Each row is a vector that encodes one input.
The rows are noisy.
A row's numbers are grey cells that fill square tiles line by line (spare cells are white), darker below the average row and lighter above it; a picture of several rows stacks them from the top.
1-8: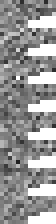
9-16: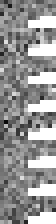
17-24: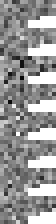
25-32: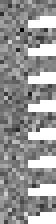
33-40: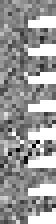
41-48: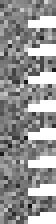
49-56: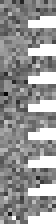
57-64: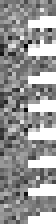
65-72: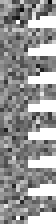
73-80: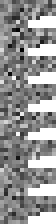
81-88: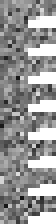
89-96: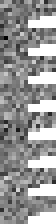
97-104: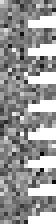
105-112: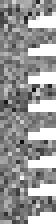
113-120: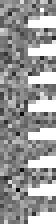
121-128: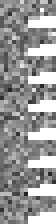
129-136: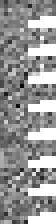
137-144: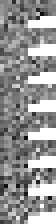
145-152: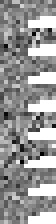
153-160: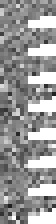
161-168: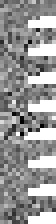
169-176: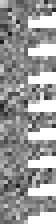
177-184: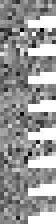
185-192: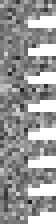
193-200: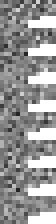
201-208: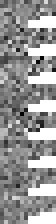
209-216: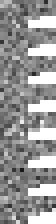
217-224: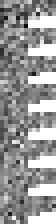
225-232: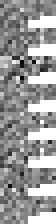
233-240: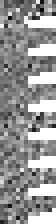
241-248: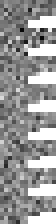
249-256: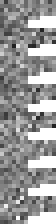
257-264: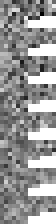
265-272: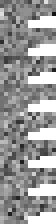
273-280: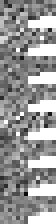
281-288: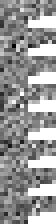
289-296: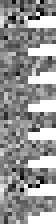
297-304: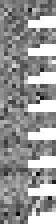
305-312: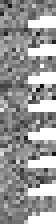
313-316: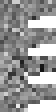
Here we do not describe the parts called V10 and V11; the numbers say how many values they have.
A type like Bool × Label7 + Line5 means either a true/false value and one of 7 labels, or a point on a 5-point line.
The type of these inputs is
(Line5 + V10) × Line7 + Line6 + V11.
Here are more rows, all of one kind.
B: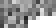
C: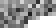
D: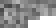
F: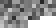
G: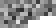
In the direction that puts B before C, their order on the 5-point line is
B, D, F, C, G.
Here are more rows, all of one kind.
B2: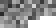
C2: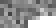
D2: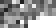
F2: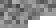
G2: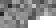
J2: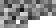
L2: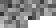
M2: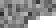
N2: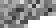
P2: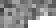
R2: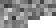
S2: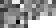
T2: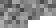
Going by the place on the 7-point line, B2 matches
C2, F2, L2 and T2.
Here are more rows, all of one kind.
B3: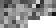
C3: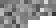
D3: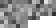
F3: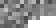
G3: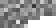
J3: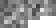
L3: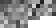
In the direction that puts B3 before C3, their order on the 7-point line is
L3, F3, J3, B3, C3, D3, G3.
